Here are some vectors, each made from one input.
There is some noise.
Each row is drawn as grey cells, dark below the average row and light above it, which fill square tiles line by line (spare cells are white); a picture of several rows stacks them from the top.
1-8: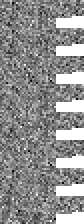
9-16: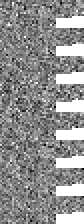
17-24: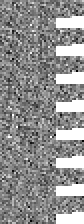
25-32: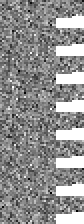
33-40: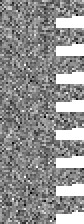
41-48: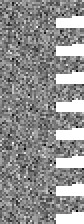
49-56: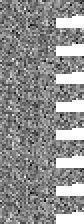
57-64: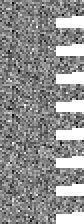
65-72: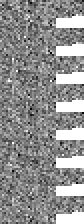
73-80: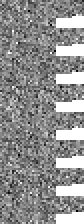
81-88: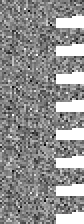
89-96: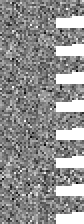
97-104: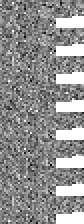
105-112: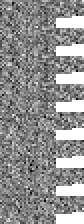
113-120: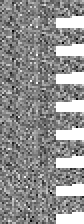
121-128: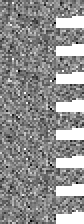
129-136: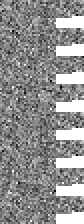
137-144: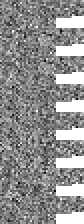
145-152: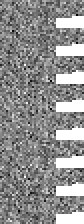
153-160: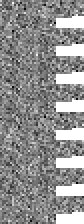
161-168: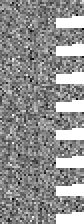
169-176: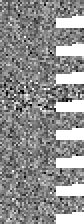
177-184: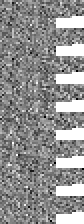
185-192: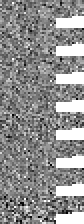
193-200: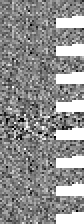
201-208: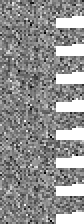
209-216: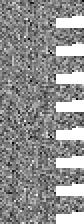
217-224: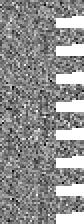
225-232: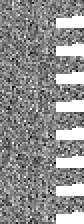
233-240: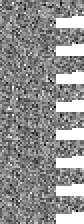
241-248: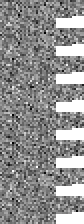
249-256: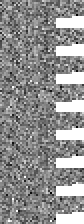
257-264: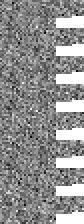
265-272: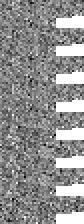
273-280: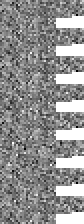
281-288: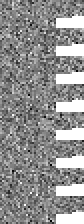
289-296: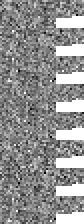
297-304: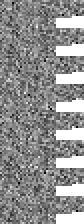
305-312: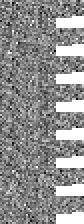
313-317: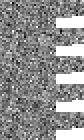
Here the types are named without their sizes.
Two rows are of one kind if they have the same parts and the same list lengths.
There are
3 kinds of row.
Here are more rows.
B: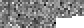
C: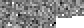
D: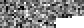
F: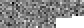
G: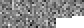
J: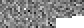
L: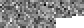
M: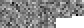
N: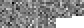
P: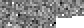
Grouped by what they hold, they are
B, C, G, J, L, P
D
F, M, N

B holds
a point on a circle and a true/false value.
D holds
a fixed value.
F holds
a node of each of two trees.
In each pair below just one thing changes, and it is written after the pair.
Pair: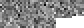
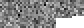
the place on the circle
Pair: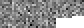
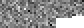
the place on the circle
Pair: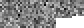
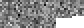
the place on the circle
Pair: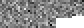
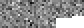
the place on the circle
